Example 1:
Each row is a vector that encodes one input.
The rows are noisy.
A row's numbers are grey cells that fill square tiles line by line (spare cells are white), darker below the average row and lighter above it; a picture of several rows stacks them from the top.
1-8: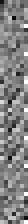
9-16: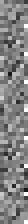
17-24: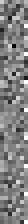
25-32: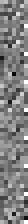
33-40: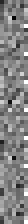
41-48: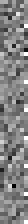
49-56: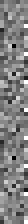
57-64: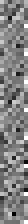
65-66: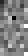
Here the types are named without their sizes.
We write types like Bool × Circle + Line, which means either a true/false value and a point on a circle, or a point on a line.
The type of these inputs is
Line.
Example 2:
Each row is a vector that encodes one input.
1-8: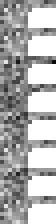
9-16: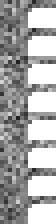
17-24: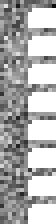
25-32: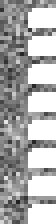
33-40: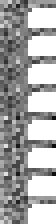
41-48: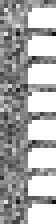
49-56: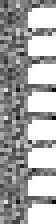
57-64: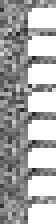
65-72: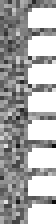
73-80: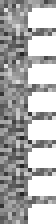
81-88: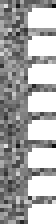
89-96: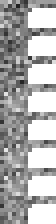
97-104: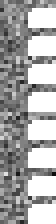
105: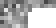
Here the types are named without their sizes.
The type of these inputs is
Tree.
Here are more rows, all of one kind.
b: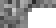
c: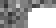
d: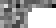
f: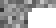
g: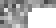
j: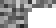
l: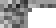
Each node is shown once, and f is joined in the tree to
b and g.
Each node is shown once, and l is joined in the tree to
d.
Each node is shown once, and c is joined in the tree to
b and j.
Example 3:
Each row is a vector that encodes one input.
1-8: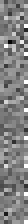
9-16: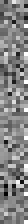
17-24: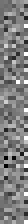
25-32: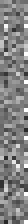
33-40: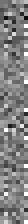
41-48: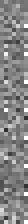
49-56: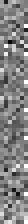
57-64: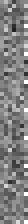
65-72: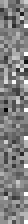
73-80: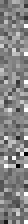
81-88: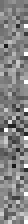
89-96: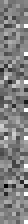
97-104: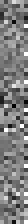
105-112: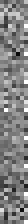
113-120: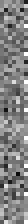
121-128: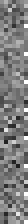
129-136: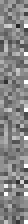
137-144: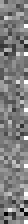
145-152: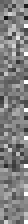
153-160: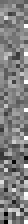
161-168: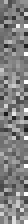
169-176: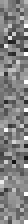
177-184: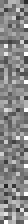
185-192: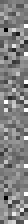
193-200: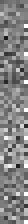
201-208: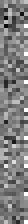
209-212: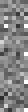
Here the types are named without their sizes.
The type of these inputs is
Circle.
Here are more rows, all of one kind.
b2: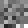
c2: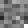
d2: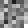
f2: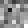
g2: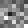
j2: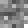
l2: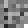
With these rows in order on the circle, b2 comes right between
c2 and l2.
